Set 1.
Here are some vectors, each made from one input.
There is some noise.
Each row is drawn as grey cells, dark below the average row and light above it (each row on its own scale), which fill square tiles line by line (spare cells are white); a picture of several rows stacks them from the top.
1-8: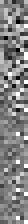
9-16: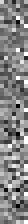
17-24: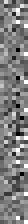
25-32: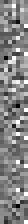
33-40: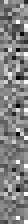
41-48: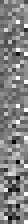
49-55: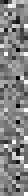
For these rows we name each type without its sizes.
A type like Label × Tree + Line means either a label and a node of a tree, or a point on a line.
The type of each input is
(Bool × Bool × Bool + Unit) × Line × Line.
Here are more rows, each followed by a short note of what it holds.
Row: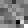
a point on each of two lines and three true/false values
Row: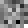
a point on each of two lines and three true/false values
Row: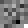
a point on each of two lines and three true/false values
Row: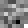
a point on each of two lines and three true/false values
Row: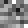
a point on each of two lines and three true/false values
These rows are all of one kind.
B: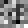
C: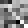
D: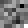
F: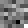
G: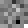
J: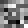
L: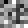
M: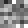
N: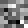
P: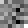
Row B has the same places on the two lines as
D, J, L and N.
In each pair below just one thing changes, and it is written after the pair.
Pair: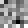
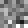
one of the three true/false values
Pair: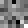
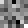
the place on one of the two lines
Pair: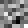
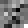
the place on one of the two lines
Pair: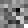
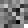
one of the three true/false values
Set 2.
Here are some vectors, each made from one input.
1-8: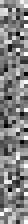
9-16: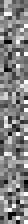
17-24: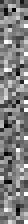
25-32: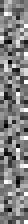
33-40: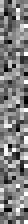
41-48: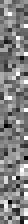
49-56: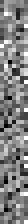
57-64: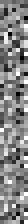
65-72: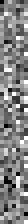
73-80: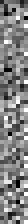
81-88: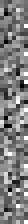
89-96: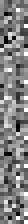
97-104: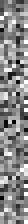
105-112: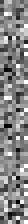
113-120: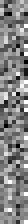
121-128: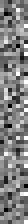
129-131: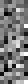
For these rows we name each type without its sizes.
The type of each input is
Bool × Tree.
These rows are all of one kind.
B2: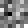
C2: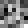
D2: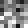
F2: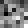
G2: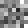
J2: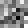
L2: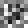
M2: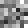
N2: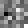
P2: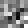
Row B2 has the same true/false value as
C2, F2 and N2.
